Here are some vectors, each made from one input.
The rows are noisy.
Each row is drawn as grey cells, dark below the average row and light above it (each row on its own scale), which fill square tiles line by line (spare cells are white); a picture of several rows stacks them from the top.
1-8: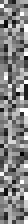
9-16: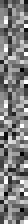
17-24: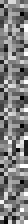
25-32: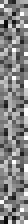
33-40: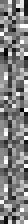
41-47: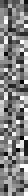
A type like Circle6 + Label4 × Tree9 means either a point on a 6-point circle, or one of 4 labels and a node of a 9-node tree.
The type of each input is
Bool × Bool × Bool.
